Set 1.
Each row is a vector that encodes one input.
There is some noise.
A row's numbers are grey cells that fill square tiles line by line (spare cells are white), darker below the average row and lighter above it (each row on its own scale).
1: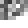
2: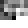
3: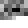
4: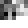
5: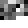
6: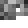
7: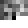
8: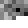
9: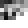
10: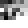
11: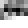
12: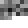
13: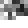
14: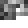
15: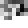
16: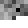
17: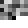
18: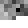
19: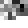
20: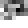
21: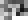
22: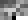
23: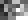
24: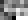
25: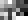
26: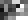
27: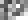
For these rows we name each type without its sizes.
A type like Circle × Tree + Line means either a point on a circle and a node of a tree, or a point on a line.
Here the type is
Circle.
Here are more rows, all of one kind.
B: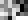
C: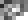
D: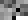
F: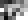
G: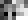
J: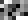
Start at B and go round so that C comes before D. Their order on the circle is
B, C, G, F, D, J.
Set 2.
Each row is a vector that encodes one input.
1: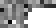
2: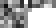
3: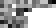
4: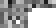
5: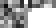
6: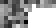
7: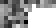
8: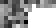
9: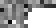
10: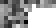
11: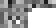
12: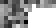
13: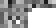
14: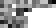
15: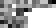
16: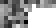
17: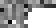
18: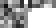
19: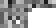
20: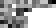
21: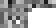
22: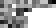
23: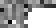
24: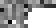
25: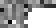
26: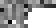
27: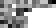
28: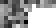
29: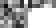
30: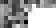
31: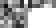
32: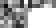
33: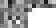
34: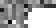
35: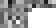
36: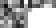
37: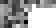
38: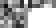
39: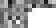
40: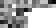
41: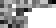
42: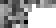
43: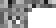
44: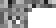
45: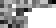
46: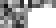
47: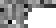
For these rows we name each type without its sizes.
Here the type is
Label.
